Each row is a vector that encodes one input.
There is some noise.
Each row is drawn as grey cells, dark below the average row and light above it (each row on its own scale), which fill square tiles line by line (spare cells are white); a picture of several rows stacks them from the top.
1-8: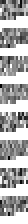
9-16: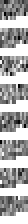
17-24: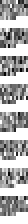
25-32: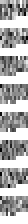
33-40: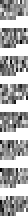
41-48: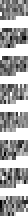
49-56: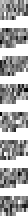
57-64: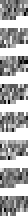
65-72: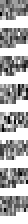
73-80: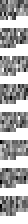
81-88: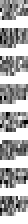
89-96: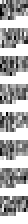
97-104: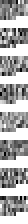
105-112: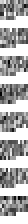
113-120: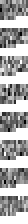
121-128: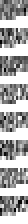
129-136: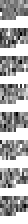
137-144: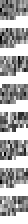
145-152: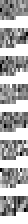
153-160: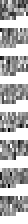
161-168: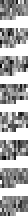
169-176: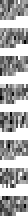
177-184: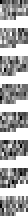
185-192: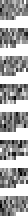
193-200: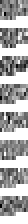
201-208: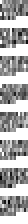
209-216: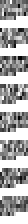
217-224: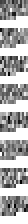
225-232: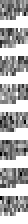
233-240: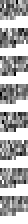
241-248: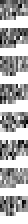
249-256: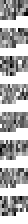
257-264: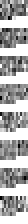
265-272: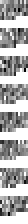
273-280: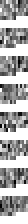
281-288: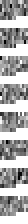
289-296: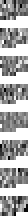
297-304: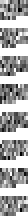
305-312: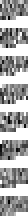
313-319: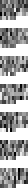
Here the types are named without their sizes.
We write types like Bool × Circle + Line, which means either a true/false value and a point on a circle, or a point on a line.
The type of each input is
Bool × Tree.
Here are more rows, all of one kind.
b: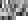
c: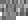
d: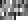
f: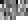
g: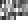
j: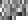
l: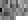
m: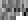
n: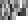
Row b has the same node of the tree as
d, g and n.
